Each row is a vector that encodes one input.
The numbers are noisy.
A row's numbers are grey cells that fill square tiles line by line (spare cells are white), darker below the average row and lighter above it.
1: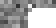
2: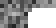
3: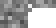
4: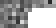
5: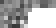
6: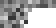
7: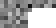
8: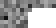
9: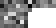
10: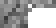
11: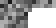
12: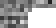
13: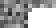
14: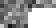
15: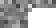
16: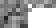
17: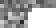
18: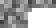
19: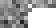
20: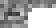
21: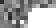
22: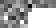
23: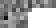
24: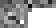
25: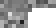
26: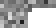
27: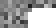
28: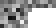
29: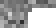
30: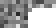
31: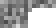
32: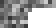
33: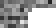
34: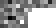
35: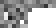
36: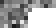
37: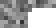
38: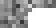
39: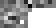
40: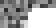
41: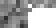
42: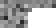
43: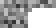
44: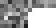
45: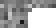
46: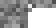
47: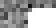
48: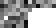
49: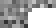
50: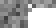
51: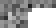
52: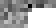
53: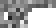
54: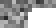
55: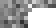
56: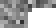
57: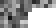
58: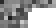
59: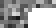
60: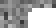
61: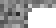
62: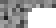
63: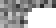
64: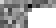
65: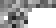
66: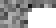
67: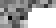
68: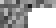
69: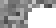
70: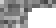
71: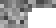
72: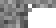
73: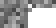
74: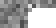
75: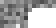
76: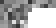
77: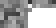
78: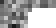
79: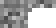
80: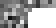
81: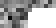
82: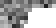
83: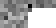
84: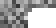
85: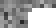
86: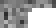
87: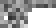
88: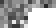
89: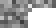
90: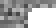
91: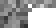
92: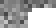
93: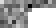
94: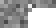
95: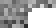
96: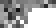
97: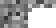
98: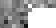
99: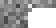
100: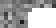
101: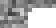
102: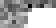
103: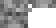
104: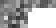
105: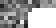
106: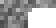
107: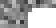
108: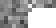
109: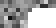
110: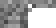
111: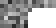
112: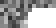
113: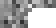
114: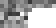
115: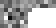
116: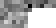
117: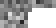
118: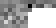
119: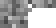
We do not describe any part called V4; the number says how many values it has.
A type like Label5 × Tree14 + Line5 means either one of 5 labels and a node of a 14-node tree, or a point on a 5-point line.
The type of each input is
Bool × Bool × Bool × V4 + (Label5 + Line5) × Line5.
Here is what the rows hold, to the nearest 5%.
About 35% of them hold a point on a 5-point line, together with either one of 5 labels, or a point on a 5-point line. The rest hold three true/false values and a value of V4.
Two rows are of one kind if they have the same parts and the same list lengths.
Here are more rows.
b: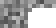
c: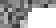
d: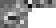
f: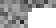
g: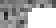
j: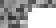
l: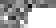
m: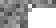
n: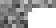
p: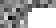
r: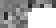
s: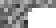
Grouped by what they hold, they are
b, f, g, m, n, r, s
c, j
d, l, p

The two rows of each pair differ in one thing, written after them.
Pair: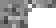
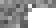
the value of V4
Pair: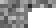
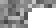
one of the three true/false values
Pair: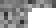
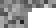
one of the three true/false values
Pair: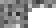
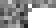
one of the three true/false values
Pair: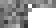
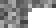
one of the three true/false values
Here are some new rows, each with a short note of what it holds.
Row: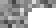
three true/false values and a value of V4
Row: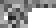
one of 5 labels and a point on a 5-point line
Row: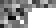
one of 5 labels and a point on a 5-point line
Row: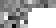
one of 5 labels and a point on a 5-point line
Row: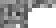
three true/false values and a value of V4
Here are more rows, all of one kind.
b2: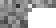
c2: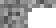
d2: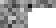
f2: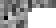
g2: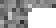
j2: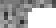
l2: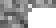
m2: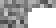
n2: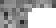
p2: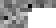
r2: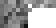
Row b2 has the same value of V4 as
c2, m2, p2 and r2.
